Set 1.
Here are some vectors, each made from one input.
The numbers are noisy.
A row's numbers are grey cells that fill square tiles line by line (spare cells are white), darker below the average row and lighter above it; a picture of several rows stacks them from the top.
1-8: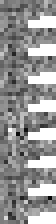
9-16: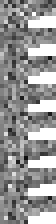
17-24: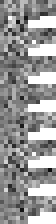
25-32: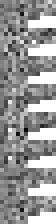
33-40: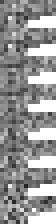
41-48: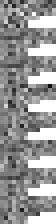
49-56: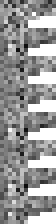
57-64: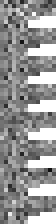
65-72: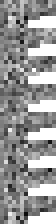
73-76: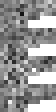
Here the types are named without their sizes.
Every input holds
a point on a line.
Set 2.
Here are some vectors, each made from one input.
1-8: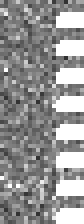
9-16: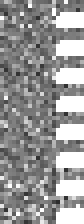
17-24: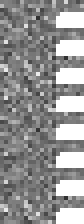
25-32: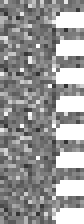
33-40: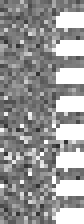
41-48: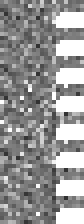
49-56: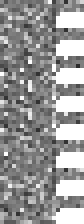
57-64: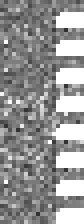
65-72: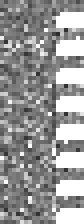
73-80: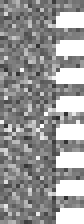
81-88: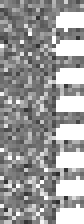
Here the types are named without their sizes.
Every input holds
a point on a line.
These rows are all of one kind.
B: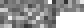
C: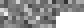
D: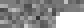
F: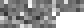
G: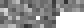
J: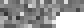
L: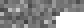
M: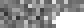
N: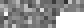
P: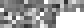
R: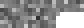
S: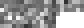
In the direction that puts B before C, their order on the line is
P, S, B, G, C, N, L, D, R, M, J, F.
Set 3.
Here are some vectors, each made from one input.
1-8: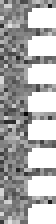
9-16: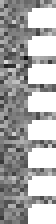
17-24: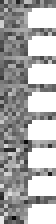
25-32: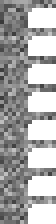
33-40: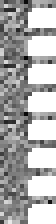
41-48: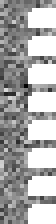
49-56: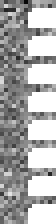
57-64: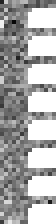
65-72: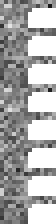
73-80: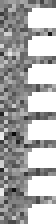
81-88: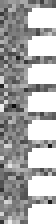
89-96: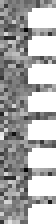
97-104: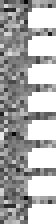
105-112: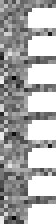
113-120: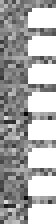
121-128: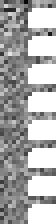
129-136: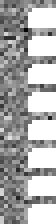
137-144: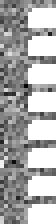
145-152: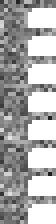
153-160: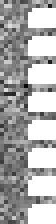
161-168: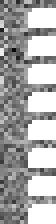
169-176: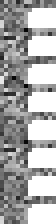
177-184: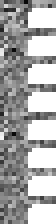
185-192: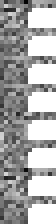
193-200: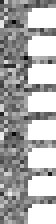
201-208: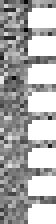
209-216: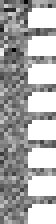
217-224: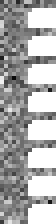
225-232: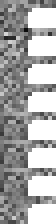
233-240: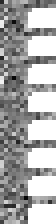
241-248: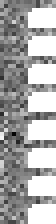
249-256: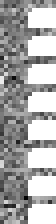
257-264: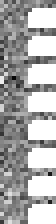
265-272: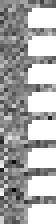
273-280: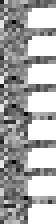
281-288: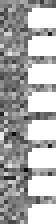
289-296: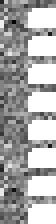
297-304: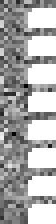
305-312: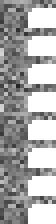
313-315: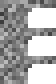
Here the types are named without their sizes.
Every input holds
a point on a line.
